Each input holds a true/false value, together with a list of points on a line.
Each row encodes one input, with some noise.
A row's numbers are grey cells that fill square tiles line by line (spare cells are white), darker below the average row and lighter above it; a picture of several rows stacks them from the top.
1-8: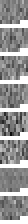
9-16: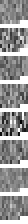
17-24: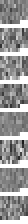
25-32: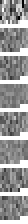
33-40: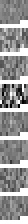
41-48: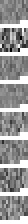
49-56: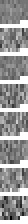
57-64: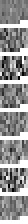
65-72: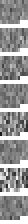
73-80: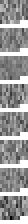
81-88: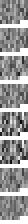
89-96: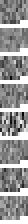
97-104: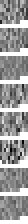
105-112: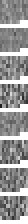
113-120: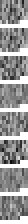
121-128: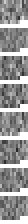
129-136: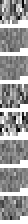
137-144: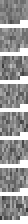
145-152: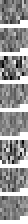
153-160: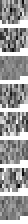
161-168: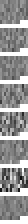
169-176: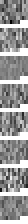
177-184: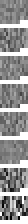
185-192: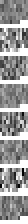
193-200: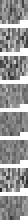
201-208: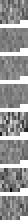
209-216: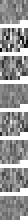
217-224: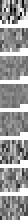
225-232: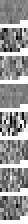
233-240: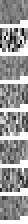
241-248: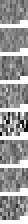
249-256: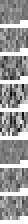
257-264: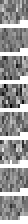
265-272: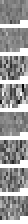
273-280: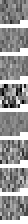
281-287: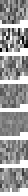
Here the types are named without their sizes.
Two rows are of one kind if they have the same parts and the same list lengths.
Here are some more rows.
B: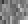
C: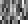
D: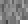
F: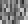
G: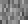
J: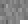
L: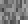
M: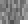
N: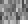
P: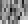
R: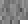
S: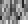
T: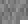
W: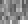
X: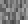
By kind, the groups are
B
C, G, L, M, R, X
D, J, P, W
F, N, S, T

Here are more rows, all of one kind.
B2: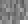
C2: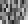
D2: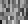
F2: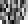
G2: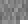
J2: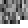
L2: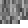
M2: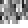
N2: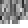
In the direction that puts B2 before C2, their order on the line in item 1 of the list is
B2, F2, M2, G2, L2, D2, C2, J2, N2.
